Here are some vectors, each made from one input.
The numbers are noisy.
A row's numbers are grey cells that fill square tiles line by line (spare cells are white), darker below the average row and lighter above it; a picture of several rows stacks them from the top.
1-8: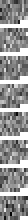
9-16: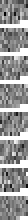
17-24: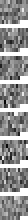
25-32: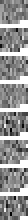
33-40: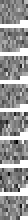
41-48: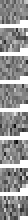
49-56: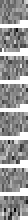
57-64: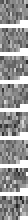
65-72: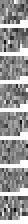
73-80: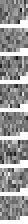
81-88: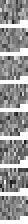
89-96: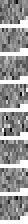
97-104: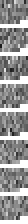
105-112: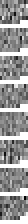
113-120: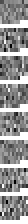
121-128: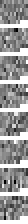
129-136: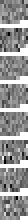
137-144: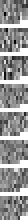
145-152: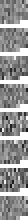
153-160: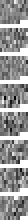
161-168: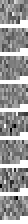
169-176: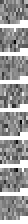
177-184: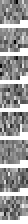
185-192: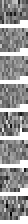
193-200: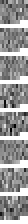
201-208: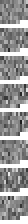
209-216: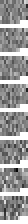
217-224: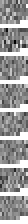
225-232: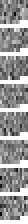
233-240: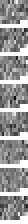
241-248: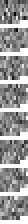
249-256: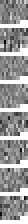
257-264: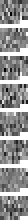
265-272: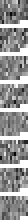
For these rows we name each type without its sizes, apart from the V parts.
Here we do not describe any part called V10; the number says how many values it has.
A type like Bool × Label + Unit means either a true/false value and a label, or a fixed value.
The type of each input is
Circle × Circle + (Tree + Unit) × V10.
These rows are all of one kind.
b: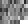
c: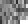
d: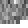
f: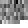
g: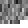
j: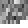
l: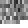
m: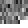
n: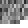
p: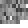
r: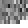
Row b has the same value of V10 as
g and n.
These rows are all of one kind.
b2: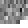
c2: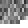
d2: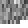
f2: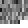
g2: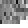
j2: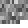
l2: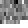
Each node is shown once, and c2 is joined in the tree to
f2.
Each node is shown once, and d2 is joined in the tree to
b2 and j2.
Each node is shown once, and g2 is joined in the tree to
b2 and l2.
